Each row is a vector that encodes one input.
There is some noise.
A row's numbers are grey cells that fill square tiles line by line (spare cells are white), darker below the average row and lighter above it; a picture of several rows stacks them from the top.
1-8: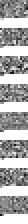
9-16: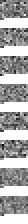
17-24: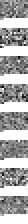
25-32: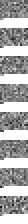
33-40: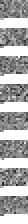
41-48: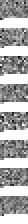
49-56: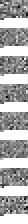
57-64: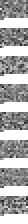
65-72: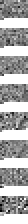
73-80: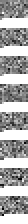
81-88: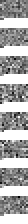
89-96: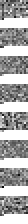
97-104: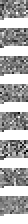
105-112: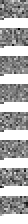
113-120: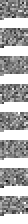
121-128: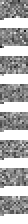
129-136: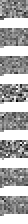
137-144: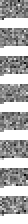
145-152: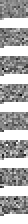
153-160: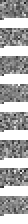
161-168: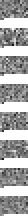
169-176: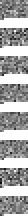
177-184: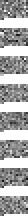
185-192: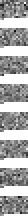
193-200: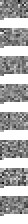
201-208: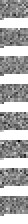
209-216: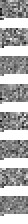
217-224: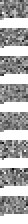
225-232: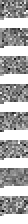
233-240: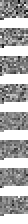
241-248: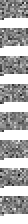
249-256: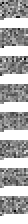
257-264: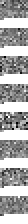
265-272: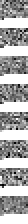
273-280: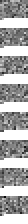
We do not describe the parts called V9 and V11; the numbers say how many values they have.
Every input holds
a true/false value and a value of V9, together with either a point on a 10-point line, or a value of V11.
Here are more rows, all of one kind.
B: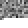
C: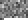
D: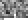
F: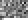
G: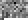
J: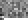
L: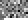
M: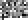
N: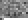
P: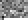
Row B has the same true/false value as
C, J, L and N.
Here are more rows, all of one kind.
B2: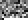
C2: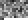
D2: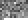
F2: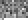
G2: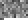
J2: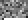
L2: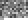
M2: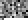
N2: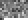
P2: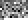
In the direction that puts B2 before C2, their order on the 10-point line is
P2, B2, L2, F2, J2, C2, N2, D2, G2, M2.
